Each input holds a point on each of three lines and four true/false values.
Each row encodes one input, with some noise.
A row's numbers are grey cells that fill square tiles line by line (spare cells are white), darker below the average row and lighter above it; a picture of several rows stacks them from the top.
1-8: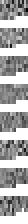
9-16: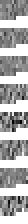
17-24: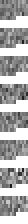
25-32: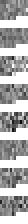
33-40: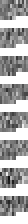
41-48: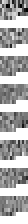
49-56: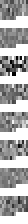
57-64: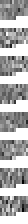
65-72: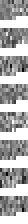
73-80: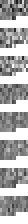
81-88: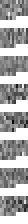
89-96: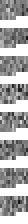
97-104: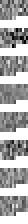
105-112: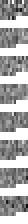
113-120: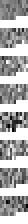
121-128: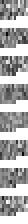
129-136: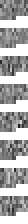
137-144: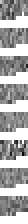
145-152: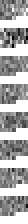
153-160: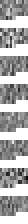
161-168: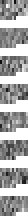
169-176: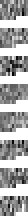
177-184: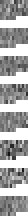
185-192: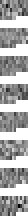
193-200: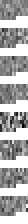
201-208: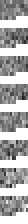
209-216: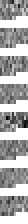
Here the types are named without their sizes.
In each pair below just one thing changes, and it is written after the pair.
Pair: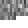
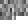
the place on one of the three lines
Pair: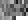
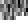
one of the four true/false values
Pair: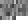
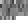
one of the four true/false values
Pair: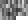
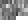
one of the four true/false values
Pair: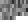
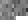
the place on one of the three lines
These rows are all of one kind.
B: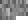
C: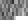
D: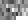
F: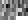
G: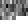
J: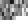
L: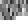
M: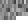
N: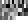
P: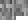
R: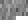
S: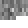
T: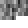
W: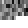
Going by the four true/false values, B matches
G, N and W.
